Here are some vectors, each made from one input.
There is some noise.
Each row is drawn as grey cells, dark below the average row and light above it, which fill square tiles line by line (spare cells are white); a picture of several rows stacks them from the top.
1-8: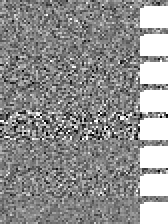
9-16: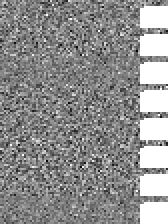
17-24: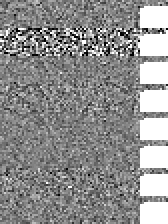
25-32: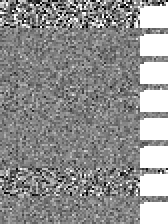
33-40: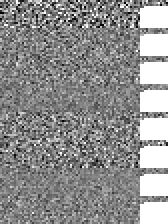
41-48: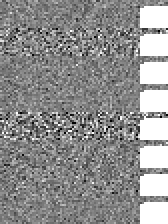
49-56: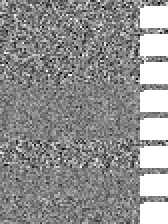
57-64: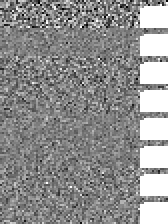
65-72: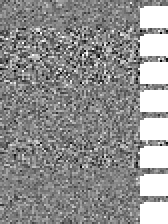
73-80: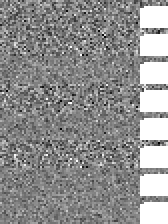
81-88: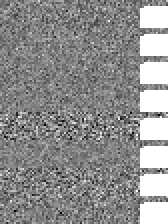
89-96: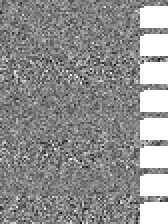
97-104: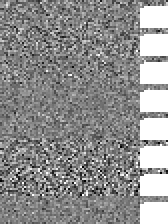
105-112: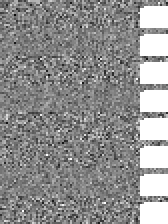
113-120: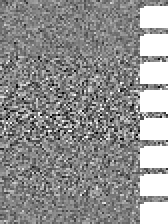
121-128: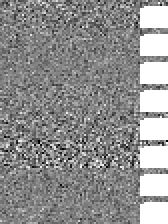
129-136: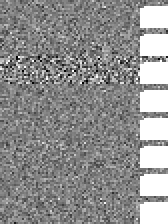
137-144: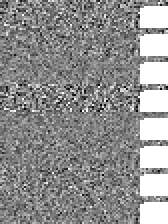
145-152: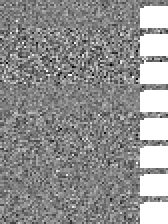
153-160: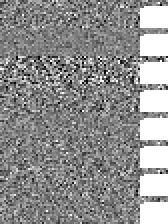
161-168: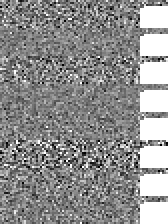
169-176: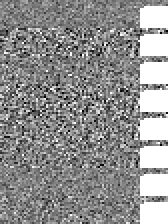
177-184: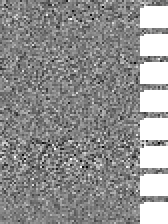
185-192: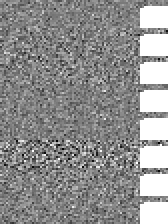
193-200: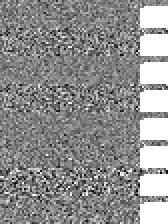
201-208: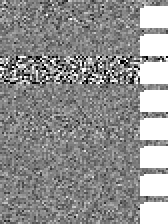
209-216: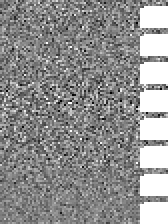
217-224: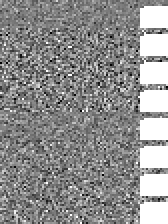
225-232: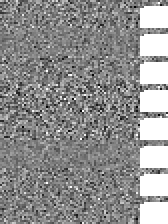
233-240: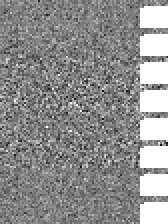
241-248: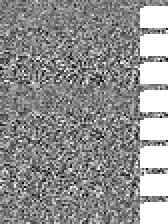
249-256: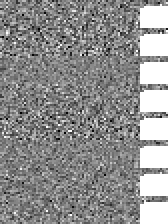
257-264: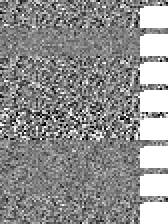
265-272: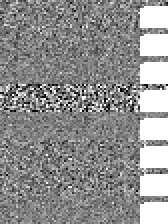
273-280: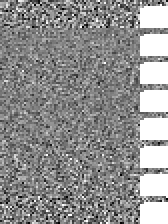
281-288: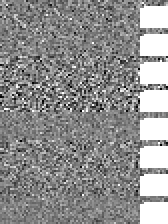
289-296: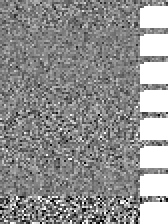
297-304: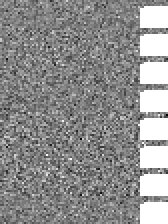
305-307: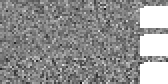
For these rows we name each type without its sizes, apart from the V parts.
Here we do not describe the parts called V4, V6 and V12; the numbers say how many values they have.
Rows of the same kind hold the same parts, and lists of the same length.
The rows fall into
2 kinds.
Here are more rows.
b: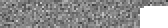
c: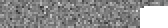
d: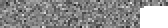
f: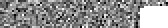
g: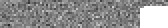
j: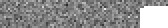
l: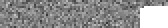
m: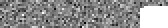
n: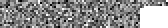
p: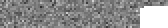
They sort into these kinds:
b, c, d, f, g, j, l, m, p
n

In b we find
two labels, a true/false value, a value of V4, a value of V6 and a value of V12.
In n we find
a true/false value and a value of V6.
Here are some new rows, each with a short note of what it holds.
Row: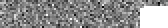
a true/false value and a value of V6
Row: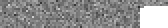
two labels, a true/false value, a value of V4, a value of V6 and a value of V12
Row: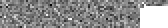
a true/false value and a value of V6
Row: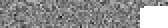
two labels, a true/false value, a value of V4, a value of V6 and a value of V12
